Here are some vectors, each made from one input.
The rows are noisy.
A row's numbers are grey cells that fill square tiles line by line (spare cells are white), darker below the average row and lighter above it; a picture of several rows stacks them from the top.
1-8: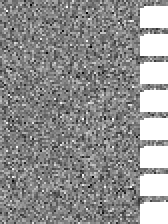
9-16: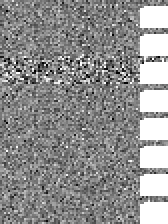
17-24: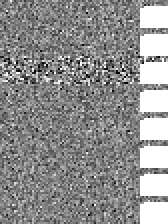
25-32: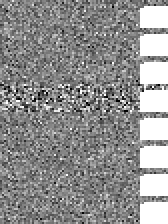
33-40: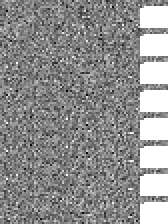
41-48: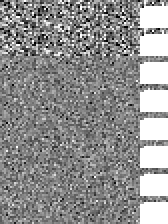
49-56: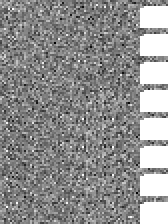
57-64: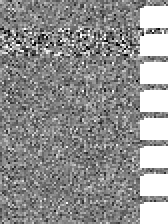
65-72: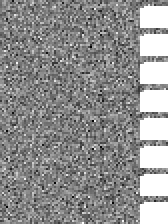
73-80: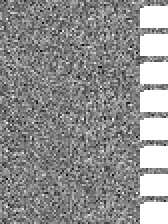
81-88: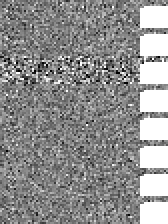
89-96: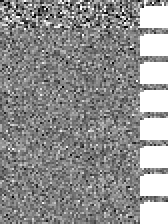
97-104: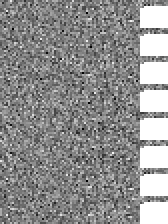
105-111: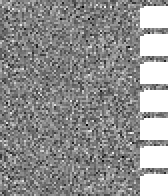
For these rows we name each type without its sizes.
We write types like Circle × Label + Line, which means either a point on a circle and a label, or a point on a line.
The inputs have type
List(Line).
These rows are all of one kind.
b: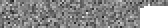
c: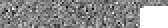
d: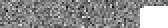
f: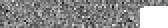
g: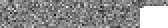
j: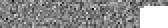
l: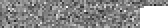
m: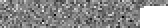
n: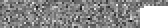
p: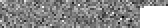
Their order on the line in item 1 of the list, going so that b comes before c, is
n, j, b, c, d, f, l, g, m, p.
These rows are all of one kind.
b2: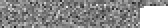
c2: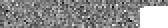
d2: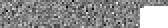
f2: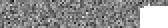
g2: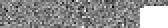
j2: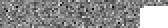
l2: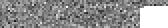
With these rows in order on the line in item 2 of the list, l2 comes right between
c2 and g2.
